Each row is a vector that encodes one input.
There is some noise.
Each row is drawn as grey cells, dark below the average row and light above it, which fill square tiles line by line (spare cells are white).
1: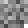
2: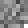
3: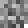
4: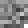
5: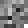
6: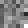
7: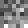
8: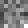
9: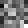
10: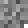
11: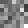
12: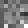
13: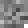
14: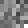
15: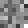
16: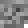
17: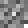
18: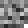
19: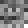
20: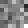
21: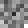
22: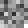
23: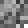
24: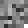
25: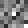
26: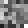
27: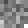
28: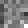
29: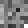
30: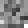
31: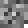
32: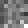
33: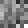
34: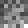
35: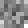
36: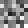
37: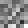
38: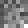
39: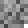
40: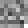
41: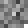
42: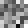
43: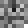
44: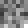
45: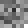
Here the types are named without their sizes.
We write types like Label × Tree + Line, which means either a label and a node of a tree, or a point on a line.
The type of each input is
Label.
